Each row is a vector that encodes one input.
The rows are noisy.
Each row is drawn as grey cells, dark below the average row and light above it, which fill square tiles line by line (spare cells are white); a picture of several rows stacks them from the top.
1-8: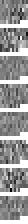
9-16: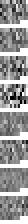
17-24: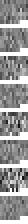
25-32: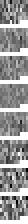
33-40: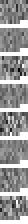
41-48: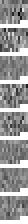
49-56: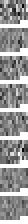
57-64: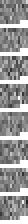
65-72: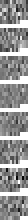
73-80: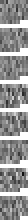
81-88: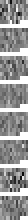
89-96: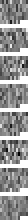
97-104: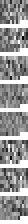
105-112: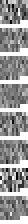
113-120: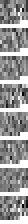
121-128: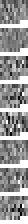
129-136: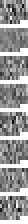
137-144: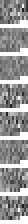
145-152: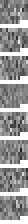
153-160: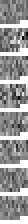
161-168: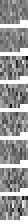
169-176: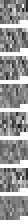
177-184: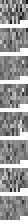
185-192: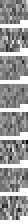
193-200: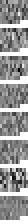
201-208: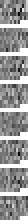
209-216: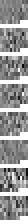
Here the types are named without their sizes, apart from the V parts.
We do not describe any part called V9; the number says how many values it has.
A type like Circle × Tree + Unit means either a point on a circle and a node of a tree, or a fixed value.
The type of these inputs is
List(Line) + V9 × V9.
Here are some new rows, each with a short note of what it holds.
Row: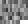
the empty list
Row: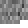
two values of V9
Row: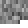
the empty list
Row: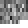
a list of one item
